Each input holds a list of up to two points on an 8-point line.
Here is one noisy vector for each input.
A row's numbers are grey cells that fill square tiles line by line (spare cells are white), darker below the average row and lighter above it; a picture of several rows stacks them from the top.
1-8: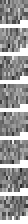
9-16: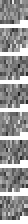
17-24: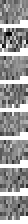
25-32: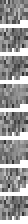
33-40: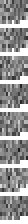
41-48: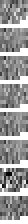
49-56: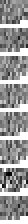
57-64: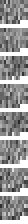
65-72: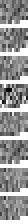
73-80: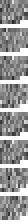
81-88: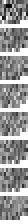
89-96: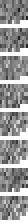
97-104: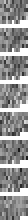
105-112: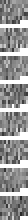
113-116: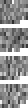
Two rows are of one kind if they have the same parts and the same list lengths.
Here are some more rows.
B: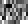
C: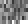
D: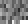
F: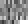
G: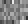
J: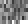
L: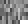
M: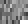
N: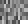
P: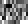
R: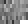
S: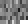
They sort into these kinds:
B, P
C, D, J, S
F, G, L, M, N, R

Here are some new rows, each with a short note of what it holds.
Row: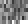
a list of one item
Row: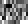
the empty list
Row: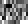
the empty list
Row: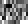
the empty list
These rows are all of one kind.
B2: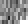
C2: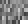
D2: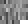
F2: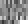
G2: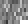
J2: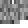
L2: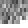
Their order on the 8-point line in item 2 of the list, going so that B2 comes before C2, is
J2, F2, B2, C2, D2, G2, L2.
